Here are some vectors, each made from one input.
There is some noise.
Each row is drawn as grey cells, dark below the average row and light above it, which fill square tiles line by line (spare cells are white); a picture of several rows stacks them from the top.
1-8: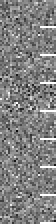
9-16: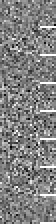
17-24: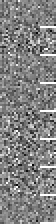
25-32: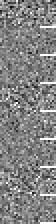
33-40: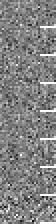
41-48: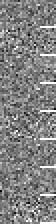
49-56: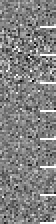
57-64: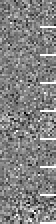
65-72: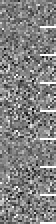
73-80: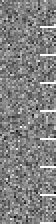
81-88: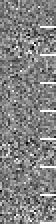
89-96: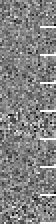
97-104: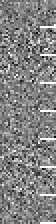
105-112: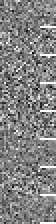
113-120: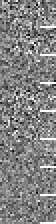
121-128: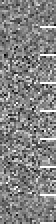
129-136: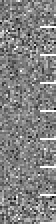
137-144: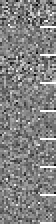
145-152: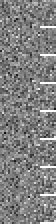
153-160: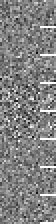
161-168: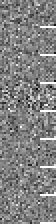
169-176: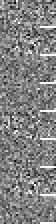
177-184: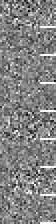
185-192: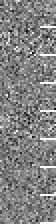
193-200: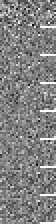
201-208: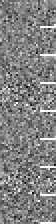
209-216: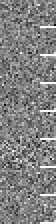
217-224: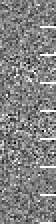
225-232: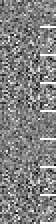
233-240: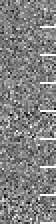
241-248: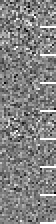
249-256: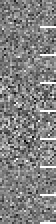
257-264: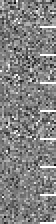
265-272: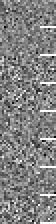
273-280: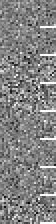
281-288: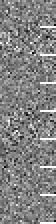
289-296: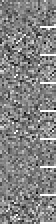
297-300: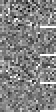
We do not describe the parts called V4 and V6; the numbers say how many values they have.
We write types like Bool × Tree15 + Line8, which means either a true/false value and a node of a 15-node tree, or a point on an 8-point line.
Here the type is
(Line7 + V4) × V6 + List2(Circle9).
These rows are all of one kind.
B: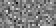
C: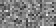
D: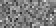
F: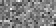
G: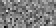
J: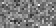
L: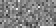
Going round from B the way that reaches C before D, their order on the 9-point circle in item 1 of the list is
B, C, J, F, G, D, L.
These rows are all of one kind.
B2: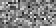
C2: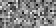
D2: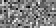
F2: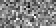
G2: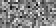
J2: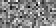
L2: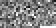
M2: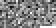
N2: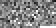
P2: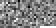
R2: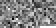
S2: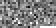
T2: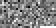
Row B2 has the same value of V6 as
F2 and P2.
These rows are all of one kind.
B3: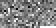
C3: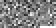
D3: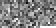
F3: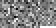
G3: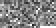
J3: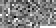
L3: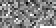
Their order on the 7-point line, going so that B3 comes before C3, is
B3, F3, L3, D3, G3, J3, C3.
